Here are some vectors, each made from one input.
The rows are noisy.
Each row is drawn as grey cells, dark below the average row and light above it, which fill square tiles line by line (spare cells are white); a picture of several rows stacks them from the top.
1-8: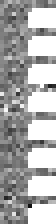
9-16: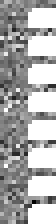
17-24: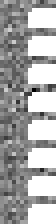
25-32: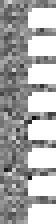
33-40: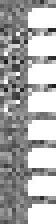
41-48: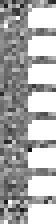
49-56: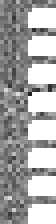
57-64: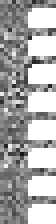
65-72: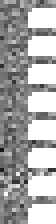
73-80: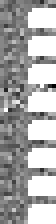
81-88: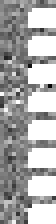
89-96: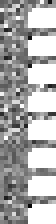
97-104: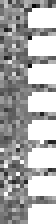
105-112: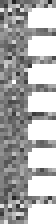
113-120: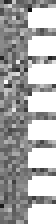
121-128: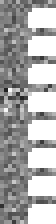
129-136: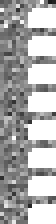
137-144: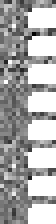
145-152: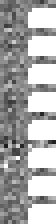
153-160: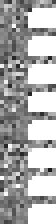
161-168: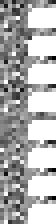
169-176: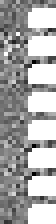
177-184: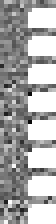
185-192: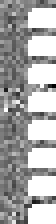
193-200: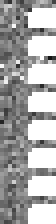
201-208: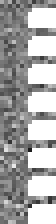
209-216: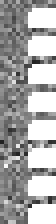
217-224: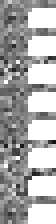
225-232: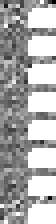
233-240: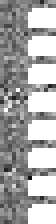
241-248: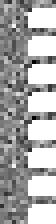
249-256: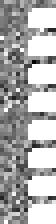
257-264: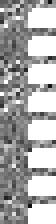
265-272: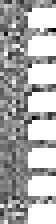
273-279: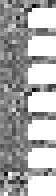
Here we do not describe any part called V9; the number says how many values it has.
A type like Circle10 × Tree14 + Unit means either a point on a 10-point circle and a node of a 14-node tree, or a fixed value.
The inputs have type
Bool × List2(V9) + Circle8 + Line6.
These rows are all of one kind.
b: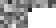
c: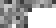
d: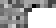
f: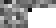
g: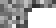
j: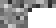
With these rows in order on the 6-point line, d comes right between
g and j.
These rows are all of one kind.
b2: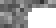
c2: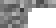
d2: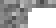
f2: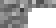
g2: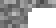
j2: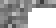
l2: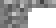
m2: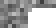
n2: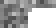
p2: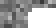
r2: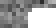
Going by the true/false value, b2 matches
p2 and r2.
